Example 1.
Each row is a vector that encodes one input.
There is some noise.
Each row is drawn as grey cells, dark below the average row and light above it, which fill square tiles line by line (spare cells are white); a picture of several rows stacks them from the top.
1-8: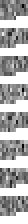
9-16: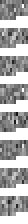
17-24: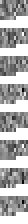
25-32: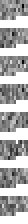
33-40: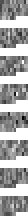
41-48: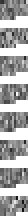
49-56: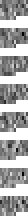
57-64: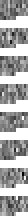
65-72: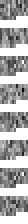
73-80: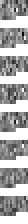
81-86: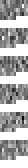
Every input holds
one of 8 labels and a point on a 6-point line.
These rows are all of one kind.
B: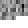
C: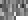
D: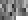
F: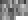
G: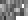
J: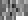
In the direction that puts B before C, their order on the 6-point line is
B, D, G, C, F, J.
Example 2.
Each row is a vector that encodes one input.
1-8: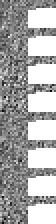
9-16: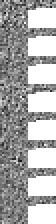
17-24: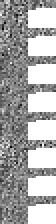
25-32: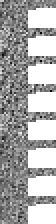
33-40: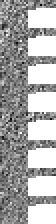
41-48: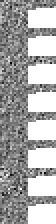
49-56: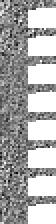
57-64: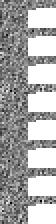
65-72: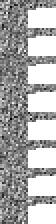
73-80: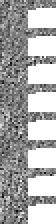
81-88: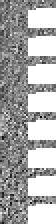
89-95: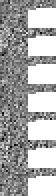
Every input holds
either a point on an 11-point circle, or one of 8 labels.
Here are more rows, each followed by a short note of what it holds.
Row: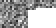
one of 8 labels
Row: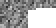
a point on an 11-point circle
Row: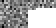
one of 8 labels
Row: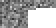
a point on an 11-point circle
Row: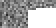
a point on an 11-point circle
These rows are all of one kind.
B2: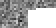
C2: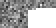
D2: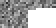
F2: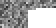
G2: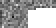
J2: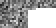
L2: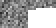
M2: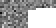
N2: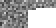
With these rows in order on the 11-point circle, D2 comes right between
C2 and F2.
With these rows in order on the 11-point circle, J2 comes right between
B2 and C2.
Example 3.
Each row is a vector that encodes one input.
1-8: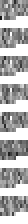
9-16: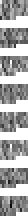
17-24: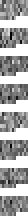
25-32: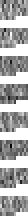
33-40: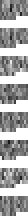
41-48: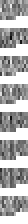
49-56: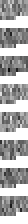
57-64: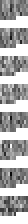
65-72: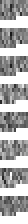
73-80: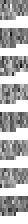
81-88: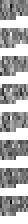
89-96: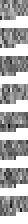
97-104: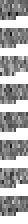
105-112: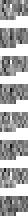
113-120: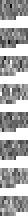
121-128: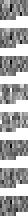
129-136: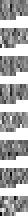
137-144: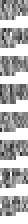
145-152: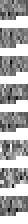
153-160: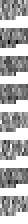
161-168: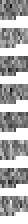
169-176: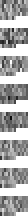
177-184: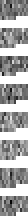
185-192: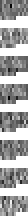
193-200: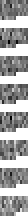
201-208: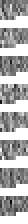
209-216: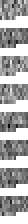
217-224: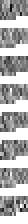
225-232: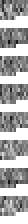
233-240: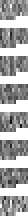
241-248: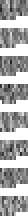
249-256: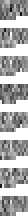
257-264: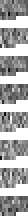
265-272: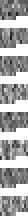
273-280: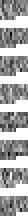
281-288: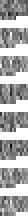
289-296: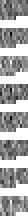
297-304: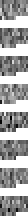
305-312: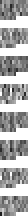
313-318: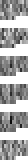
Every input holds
either one of 8 labels, or a point on an 11-point line.
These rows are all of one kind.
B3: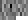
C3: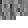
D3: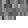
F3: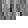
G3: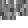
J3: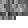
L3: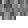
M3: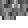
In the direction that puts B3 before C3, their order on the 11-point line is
J3, M3, D3, L3, B3, C3, F3, G3.
